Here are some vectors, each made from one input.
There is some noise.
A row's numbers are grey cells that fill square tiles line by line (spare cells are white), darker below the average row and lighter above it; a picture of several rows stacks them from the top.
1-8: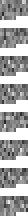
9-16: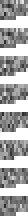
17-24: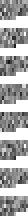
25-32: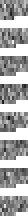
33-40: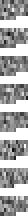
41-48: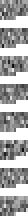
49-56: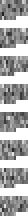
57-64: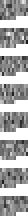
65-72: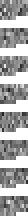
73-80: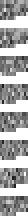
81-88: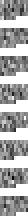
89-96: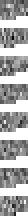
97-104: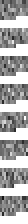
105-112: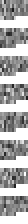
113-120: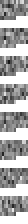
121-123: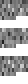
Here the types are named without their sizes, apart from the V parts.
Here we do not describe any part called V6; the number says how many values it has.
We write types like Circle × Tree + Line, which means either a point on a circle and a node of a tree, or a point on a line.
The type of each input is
Bool × (Line + V6).
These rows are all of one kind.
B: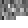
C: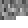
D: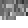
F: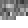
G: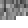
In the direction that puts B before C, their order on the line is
D, F, B, C, G.
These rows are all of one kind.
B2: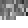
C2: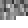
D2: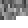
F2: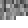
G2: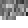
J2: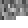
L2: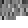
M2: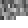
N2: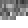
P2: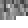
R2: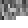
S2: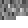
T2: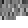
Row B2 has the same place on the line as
G2, L2 and T2.
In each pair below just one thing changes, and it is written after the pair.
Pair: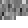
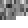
the true/false value
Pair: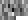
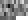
the true/false value
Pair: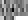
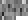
the value of V6
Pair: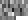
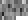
the value of V6
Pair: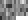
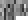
the value of V6
